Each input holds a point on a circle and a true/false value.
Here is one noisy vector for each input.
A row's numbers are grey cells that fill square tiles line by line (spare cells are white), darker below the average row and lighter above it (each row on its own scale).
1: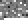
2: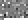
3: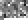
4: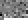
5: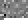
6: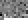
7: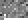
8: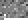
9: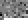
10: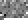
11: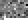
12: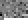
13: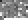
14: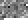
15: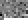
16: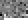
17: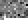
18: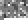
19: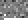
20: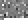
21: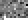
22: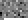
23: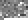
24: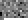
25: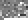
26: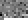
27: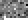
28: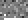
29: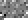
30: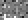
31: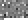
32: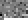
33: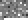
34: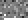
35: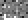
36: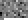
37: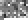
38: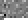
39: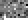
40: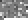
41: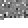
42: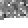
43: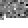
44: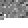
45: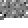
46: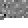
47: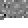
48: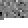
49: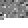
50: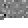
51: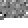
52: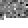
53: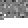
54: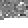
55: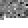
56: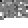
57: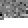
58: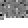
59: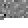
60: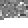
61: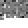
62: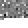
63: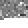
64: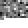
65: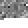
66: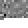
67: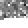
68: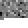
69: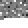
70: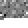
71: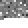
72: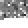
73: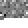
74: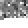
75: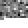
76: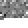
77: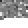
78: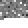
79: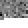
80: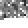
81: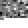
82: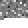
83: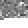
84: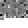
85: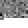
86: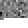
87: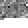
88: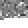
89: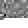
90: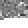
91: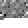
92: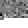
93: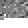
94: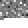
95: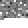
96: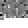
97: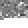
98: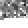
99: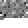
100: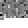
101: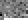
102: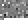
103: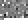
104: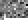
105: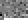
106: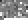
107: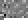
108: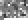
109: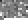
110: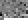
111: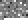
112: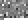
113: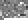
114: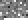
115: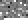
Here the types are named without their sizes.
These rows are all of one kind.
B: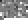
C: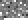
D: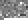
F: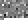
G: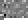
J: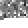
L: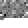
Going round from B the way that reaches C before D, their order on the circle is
B, C, F, G, L, J, D.
